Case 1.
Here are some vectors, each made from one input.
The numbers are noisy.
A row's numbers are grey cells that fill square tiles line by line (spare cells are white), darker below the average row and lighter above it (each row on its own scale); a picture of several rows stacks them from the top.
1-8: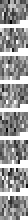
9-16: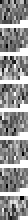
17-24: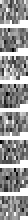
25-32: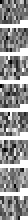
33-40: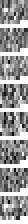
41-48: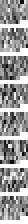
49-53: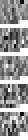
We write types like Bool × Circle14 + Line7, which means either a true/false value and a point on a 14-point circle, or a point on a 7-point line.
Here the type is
Label5.
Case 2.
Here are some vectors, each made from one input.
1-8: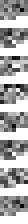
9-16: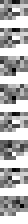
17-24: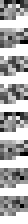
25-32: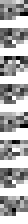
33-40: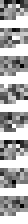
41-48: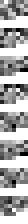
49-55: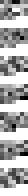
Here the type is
Label7.
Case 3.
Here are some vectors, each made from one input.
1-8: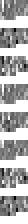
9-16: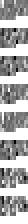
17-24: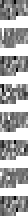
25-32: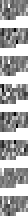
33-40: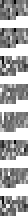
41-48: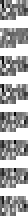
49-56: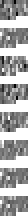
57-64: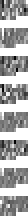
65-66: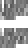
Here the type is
Circle9.
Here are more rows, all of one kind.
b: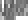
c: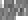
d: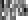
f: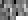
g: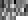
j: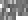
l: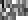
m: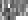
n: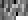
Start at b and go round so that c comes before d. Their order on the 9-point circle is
b, c, j, l, d, g, n, f, m.
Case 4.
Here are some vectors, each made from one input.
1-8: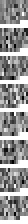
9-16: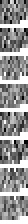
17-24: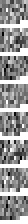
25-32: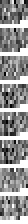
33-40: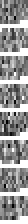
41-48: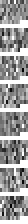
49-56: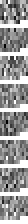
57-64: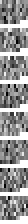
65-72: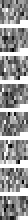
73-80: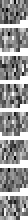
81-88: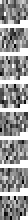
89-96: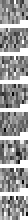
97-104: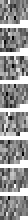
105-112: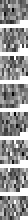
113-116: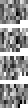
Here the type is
Label9.
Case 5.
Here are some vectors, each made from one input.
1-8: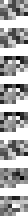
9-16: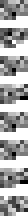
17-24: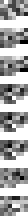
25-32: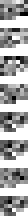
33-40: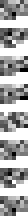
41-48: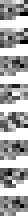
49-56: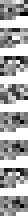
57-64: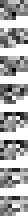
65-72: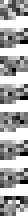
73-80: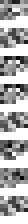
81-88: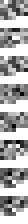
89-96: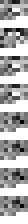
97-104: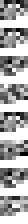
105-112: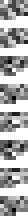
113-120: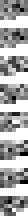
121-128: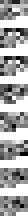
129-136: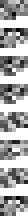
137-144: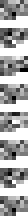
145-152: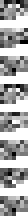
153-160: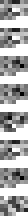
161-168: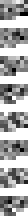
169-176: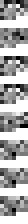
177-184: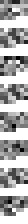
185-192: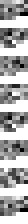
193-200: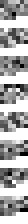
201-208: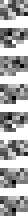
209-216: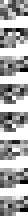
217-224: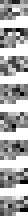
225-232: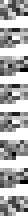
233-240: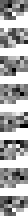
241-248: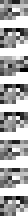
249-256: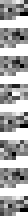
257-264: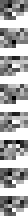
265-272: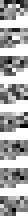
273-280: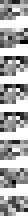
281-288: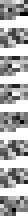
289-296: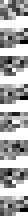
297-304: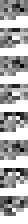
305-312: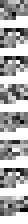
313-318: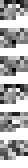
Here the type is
Label7.
